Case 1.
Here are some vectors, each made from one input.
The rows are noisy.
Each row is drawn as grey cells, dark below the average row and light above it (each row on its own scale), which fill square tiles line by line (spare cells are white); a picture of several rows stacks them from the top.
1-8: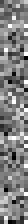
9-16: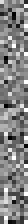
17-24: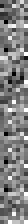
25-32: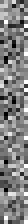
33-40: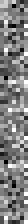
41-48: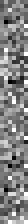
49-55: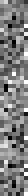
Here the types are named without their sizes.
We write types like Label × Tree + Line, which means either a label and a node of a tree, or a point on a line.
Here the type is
Bool × Bool × Bool + Unit.
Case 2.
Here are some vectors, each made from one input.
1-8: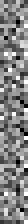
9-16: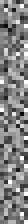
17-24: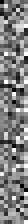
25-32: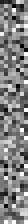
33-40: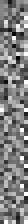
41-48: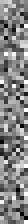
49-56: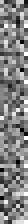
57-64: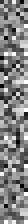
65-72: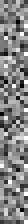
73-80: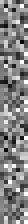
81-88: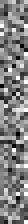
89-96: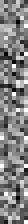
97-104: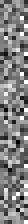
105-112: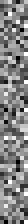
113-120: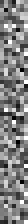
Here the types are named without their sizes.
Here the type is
Circle.
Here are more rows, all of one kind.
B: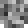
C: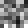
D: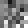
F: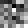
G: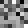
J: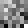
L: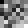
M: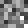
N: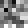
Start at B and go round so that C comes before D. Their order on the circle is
B, J, M, C, N, F, D, L, G.
